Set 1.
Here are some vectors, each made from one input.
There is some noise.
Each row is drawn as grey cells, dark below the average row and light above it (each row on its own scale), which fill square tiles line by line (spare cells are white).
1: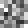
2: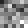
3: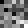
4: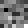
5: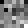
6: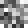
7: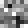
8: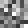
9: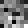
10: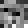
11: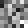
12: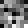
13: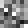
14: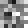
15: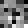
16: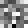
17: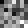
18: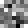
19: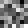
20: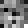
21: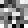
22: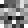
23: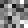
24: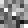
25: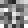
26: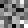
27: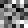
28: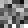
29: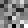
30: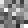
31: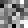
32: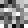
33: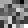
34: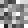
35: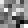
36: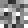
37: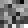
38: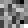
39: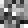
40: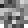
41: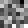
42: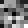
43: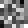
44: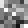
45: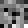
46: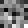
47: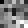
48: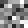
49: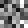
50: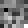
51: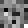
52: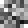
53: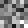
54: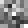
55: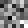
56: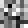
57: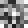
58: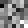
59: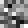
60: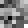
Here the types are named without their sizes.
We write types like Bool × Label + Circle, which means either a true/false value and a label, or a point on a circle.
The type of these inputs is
Circle.
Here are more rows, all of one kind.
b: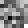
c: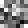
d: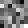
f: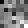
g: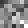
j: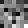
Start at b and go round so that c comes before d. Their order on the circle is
b, c, d, j, f, g.
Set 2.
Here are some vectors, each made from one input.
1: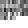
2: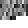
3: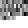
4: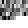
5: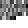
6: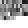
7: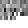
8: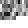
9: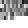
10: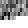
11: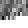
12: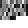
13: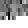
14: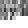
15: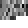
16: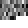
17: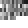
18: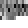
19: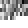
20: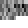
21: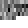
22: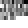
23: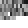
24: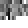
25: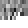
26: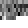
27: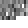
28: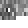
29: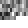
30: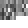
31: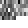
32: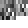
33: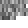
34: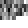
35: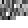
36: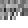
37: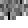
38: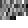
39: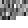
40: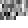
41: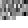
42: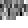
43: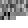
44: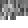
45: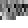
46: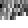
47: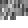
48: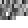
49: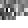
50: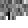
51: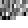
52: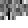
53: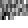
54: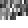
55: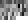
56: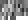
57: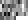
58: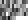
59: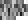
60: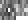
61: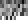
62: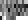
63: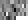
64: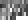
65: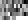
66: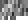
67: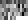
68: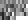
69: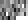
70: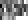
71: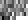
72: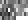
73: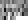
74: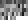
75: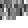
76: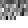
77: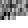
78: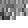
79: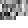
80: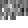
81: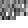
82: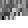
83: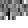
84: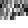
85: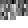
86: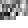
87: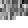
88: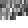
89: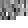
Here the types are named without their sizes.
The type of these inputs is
Circle.
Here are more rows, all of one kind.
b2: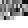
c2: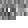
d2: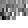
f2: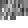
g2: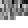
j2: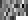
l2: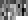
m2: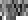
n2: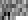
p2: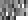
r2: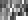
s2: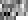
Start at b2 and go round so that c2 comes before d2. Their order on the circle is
b2, g2, l2, f2, r2, j2, m2, n2, s2, c2, d2, p2.
